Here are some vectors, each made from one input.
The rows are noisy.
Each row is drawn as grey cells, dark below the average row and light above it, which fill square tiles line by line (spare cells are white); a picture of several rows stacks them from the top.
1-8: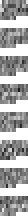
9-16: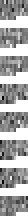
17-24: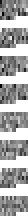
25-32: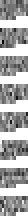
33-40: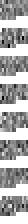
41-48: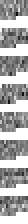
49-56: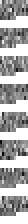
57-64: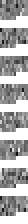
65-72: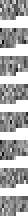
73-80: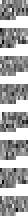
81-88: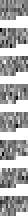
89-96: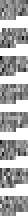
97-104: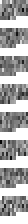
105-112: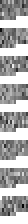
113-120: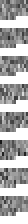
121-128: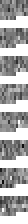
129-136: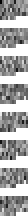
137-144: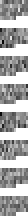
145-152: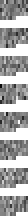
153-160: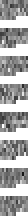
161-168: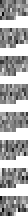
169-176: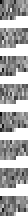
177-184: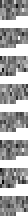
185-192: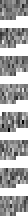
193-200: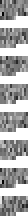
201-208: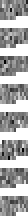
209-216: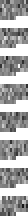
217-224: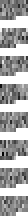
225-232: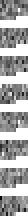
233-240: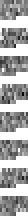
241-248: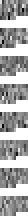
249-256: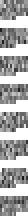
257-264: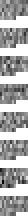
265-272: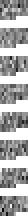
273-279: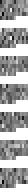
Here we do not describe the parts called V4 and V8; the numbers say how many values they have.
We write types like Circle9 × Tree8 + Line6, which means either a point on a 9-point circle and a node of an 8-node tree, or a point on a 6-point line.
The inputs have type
Bool × List2(V4) + Label9 × (Line7 + V8).
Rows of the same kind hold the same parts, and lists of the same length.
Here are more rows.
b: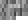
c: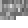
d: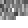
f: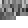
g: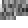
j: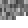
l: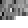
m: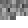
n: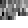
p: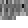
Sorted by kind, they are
b, c, d
f, g
j, m, p
l
n

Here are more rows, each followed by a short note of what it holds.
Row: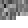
one of 9 labels and a value of V8
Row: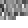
one of 9 labels and a point on a 7-point line
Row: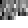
a true/false value, together with the empty list
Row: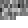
one of 9 labels and a value of V8
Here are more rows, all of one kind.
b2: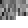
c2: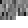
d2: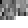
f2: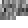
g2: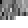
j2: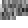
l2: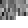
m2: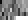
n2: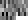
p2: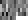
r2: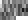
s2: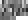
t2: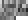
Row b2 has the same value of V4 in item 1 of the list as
d2, f2 and l2.
